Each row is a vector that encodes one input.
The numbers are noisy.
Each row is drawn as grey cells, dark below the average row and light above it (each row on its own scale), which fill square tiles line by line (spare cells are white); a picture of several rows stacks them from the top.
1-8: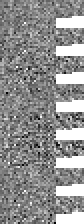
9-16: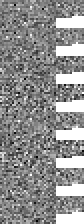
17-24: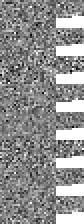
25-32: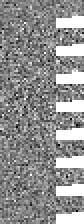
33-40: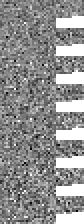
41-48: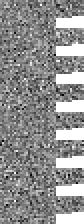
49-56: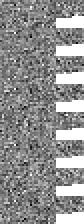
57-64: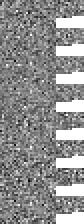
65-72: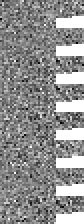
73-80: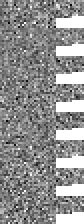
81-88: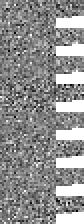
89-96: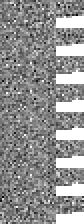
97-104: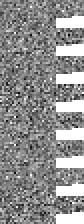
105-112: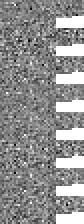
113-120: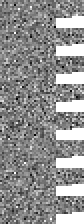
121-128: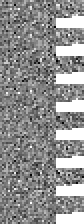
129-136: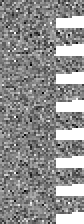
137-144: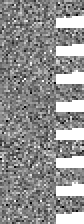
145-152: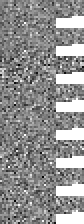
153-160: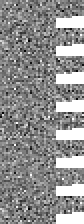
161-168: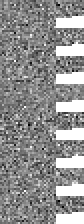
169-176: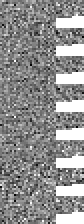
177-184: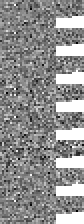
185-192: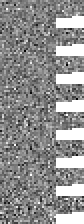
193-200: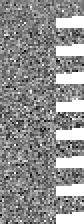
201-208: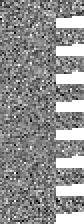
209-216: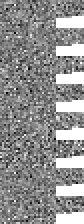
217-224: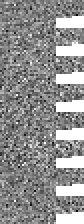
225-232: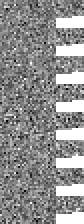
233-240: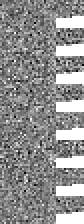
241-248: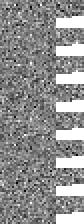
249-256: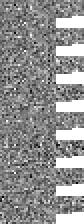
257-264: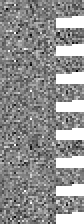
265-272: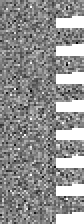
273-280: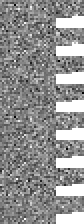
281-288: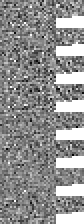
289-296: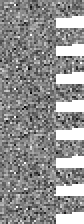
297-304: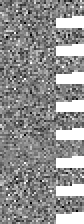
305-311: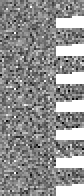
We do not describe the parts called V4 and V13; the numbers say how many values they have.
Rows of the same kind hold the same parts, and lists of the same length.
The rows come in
3 kinds.
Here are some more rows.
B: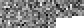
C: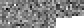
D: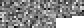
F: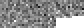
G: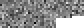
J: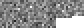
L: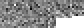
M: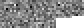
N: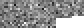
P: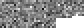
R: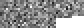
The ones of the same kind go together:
B, C, J, M, N, P, R
D, G
F, L

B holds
a node of an 18-node tree, a true/false value and a value of V4.
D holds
a value of V13.
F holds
a true/false value and a value of V4.
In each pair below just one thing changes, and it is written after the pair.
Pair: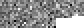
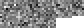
the true/false value
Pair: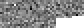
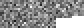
the true/false value
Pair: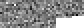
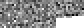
the value of V4
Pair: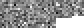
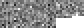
the value of V4
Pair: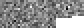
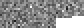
the node of the tree
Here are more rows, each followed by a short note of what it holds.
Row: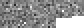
a node of an 18-node tree, a true/false value and a value of V4
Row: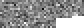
a true/false value and a value of V4
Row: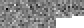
a true/false value and a value of V4
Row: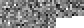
a node of an 18-node tree, a true/false value and a value of V4
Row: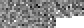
a true/false value and a value of V4
